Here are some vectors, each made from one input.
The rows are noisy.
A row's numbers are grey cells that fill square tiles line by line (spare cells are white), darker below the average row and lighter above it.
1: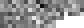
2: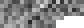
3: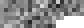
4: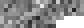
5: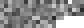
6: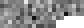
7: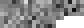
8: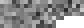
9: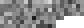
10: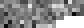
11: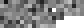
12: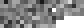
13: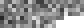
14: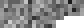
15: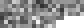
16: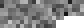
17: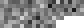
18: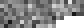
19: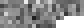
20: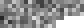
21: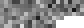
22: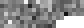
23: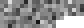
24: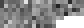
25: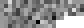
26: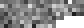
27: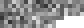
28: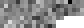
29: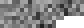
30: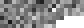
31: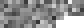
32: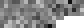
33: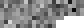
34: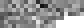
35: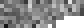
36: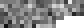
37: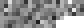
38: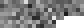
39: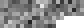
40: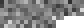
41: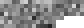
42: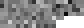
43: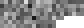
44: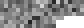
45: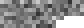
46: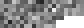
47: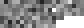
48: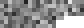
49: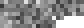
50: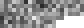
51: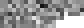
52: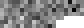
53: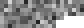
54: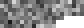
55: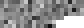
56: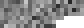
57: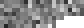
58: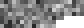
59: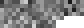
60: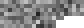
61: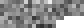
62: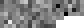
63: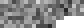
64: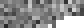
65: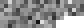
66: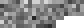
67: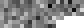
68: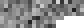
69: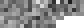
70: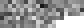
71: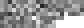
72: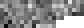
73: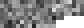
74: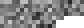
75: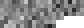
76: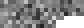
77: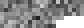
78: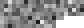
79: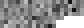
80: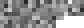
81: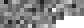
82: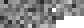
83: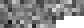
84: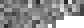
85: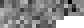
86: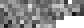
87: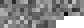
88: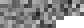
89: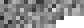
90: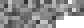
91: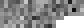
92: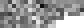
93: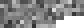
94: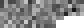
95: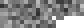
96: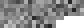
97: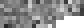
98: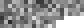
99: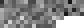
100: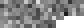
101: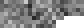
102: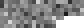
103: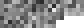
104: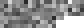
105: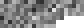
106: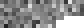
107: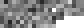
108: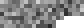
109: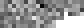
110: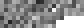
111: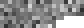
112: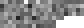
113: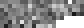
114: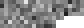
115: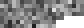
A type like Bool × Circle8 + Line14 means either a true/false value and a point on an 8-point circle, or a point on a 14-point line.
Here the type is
Circle8 × Line5 + Line9.
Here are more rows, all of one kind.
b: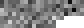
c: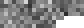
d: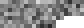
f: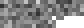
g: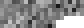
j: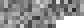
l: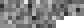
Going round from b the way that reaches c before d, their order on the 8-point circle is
b, c, g, j, l, d, f.
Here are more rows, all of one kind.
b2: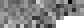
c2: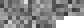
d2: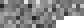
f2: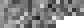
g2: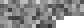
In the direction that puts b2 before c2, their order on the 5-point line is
f2, b2, c2, d2, g2.
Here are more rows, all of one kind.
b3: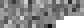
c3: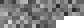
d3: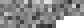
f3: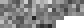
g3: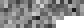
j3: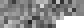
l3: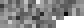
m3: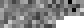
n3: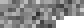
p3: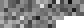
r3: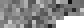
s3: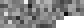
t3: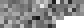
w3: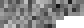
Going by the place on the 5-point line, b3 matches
m3, r3 and w3.
